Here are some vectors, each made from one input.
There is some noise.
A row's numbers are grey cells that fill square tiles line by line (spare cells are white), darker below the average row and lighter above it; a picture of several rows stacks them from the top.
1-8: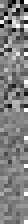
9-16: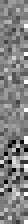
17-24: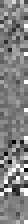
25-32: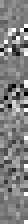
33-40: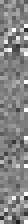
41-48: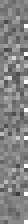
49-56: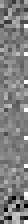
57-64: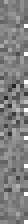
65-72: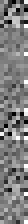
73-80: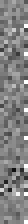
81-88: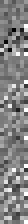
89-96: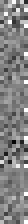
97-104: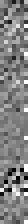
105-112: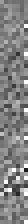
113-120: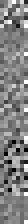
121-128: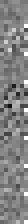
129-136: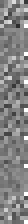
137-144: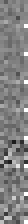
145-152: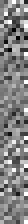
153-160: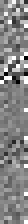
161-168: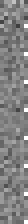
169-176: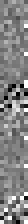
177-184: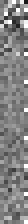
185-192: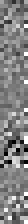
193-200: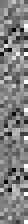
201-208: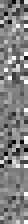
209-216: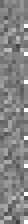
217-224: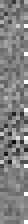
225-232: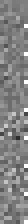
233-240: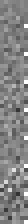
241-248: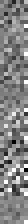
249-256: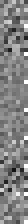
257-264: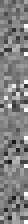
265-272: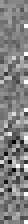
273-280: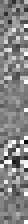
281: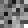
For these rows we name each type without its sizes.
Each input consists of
a point on a line and a true/false value.
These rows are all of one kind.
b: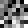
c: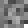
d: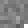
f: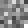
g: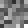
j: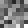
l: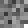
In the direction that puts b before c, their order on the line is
j, g, f, b, d, l, c.
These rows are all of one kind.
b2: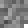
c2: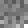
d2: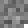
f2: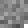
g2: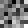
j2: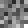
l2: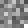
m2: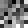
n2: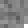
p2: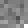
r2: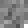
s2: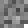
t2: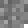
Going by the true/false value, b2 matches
d2, f2, l2 and s2.
